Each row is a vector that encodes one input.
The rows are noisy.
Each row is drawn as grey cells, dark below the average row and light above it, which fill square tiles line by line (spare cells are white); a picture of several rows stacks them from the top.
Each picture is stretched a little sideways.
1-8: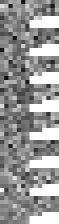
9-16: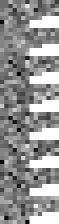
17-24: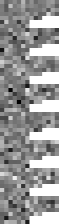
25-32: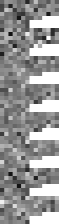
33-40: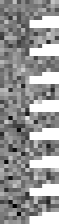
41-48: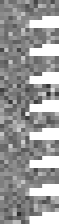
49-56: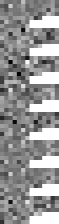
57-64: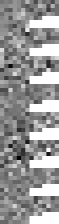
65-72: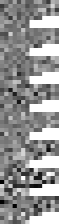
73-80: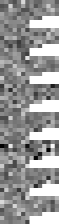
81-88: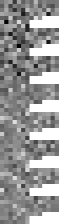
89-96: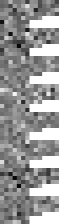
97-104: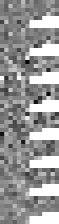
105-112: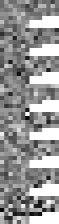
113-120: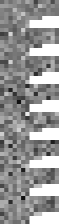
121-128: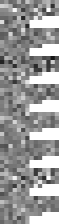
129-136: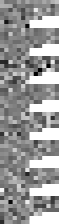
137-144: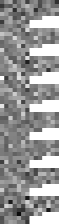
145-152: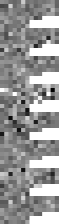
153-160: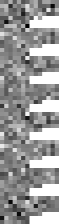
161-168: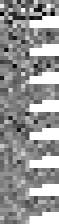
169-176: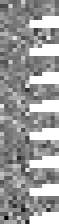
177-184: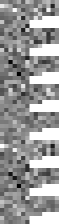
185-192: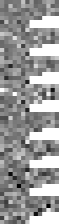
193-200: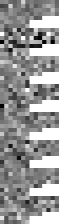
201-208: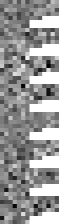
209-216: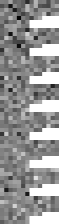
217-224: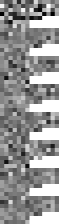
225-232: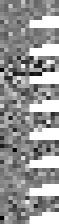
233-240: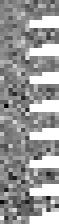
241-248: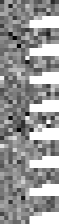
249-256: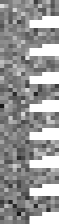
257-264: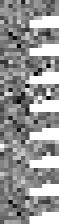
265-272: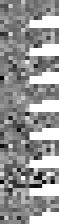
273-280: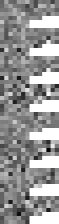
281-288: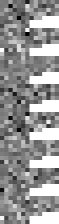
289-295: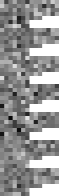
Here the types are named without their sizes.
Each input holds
either a point on a circle and a true/false value, or a fixed value.
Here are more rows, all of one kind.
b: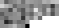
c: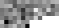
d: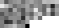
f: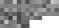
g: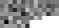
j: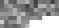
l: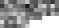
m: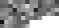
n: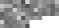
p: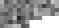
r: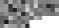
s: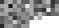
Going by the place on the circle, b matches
c, d, g and r.
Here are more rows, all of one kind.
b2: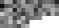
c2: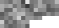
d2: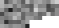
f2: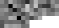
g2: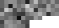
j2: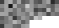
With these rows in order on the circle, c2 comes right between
d2 and j2.
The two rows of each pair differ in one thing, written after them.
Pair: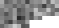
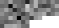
the true/false value
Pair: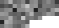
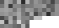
the place on the circle
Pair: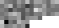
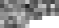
the place on the circle
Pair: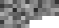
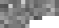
the true/false value
